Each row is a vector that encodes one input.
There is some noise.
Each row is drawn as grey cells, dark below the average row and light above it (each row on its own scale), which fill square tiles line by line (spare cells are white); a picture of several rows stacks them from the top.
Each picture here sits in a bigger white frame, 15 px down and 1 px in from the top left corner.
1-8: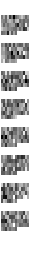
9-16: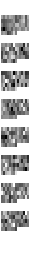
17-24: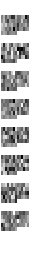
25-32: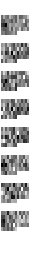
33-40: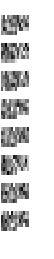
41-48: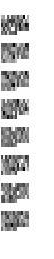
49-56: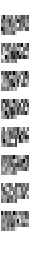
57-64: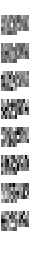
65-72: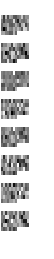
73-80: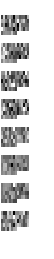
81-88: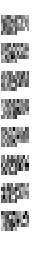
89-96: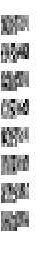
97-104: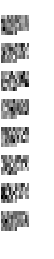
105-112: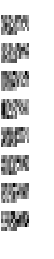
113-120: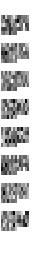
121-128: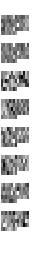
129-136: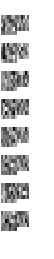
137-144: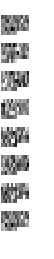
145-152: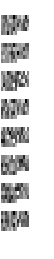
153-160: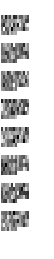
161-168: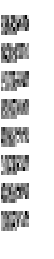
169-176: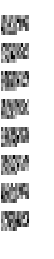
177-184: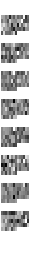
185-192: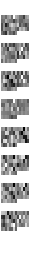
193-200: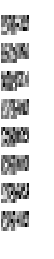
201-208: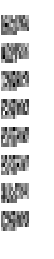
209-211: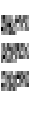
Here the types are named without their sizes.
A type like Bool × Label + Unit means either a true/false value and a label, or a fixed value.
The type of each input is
(Circle + Unit) × (Label + Line).
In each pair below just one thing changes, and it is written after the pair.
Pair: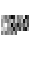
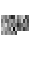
the label
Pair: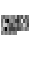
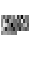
the label
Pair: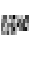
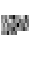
the label
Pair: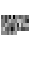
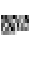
the label
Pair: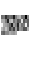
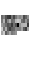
the place on the circle
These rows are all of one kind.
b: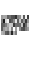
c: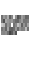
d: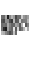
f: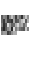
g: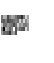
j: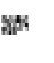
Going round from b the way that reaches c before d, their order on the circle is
b, c, g, f, d, j.
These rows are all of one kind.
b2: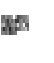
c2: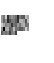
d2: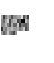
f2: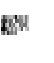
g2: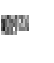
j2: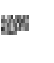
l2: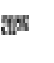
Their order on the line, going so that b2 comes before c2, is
l2, d2, b2, j2, f2, g2, c2.
